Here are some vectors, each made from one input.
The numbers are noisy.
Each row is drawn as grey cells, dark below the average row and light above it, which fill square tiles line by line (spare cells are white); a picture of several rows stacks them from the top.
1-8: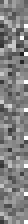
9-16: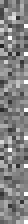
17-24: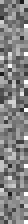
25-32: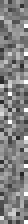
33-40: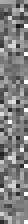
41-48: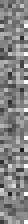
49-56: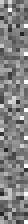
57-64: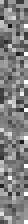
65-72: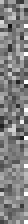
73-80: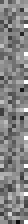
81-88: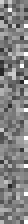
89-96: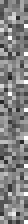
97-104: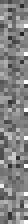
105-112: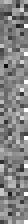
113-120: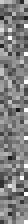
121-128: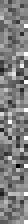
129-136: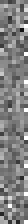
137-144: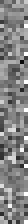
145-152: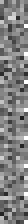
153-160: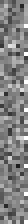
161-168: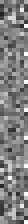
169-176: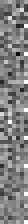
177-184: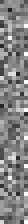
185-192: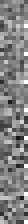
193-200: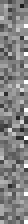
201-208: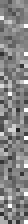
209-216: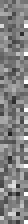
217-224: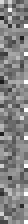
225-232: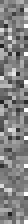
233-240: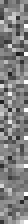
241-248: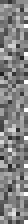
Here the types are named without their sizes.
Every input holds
either a point on each of two circles, or three true/false values.
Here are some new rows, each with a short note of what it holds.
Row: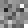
a point on each of two circles
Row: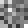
three true/false values
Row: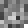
three true/false values
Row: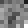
a point on each of two circles
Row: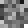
three true/false values
